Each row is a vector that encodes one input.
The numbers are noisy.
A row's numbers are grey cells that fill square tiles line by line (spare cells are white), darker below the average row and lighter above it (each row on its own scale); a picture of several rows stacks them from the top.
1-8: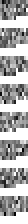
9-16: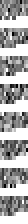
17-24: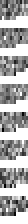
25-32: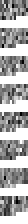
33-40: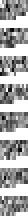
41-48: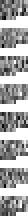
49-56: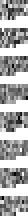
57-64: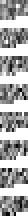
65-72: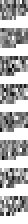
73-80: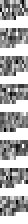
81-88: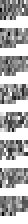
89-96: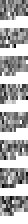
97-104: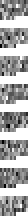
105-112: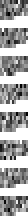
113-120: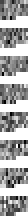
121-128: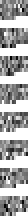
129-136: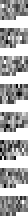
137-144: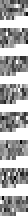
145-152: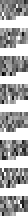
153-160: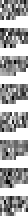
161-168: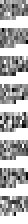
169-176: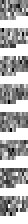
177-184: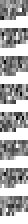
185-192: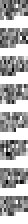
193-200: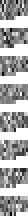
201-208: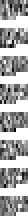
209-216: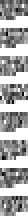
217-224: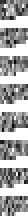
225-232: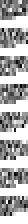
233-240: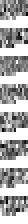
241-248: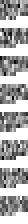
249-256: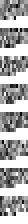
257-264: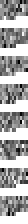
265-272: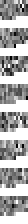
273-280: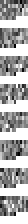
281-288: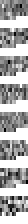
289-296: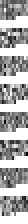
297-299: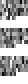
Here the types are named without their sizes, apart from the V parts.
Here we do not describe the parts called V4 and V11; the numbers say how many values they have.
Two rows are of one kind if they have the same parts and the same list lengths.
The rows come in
2 kinds.
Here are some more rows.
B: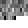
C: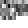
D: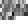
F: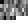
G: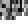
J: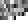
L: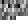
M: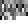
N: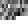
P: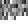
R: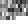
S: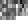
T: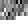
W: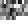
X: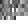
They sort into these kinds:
B, C, D, F, J, L, M, P, X
G, N, R, S, T, W

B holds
a point on a line, five true/false values, a value of V4 and a value of V11.
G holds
a point on a line and five true/false values.
